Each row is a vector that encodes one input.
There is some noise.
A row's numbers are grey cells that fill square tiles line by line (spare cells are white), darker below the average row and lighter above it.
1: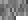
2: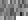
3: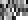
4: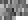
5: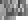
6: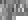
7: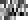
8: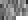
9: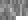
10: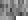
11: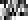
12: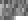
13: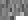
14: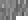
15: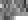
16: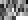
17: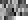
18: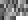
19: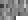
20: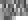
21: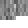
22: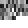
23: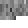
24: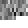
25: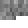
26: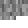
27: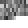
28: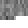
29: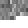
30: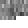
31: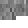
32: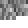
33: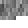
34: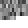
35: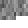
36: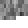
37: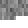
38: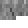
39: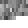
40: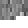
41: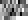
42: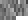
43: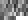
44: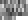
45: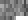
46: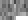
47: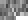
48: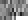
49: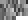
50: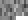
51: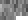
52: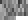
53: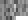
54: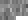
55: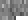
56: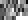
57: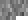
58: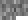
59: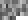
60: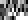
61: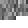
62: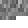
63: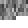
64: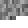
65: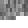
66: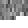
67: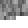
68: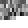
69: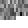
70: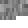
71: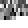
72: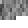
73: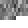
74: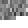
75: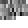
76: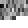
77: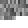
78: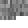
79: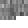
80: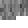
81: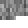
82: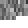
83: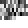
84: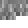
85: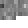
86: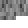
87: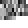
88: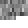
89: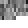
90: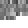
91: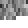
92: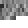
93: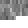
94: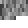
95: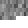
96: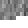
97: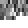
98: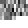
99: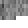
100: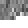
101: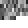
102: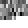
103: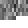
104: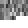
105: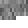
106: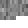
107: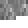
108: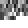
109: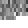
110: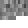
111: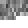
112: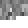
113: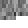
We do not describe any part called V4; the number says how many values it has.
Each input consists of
a value of V4, together with either one of 6 labels, or a point on a 7-point line.
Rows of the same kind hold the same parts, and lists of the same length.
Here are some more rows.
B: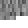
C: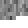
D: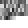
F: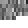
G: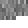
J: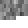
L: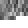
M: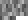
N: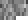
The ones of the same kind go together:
B, F, G, J, N
C, D, L, M

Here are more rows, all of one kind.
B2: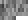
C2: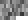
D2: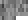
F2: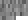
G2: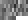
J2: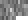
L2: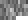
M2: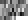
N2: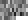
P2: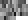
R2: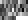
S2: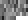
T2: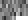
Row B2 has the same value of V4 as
D2, F2, R2 and T2.
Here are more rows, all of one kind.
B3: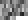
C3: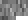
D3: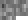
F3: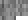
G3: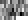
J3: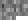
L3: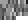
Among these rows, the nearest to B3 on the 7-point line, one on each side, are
G3 and J3.
